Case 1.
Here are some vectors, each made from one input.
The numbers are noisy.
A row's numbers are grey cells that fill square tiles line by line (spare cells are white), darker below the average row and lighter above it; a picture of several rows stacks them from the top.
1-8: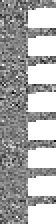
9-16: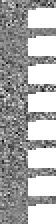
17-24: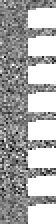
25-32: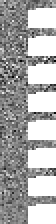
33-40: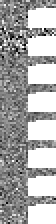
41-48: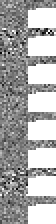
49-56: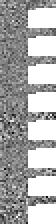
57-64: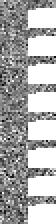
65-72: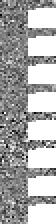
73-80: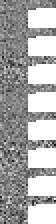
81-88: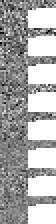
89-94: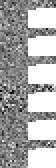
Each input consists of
either a point on a 7-point line, or a point on a 10-point line.
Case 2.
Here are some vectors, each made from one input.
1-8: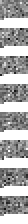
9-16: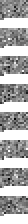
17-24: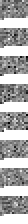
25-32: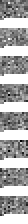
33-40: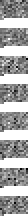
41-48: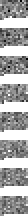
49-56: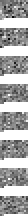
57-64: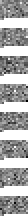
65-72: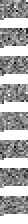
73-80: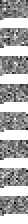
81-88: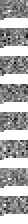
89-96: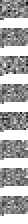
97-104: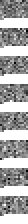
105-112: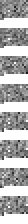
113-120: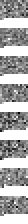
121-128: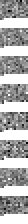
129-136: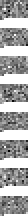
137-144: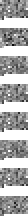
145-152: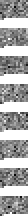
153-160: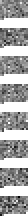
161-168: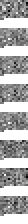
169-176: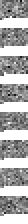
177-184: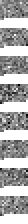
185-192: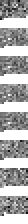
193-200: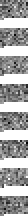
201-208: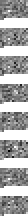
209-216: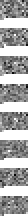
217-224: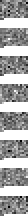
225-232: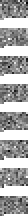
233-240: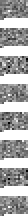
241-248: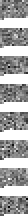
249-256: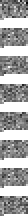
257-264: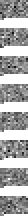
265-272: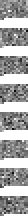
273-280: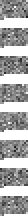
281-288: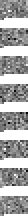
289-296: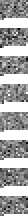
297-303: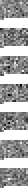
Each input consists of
a list of up to two points on a 9-point circle.
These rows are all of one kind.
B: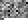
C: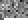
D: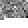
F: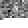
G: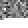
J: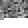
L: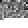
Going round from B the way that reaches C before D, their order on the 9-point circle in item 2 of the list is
B, C, F, G, L, J, D.
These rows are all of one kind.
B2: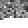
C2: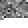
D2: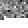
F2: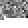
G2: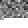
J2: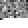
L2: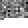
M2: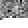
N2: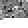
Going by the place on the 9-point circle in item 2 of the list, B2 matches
J2 and M2.
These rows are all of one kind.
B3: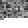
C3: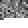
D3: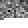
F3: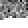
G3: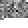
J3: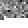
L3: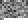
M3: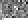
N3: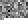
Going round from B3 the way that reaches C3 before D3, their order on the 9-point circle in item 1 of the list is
B3, L3, N3, F3, M3, J3, G3, C3, D3.
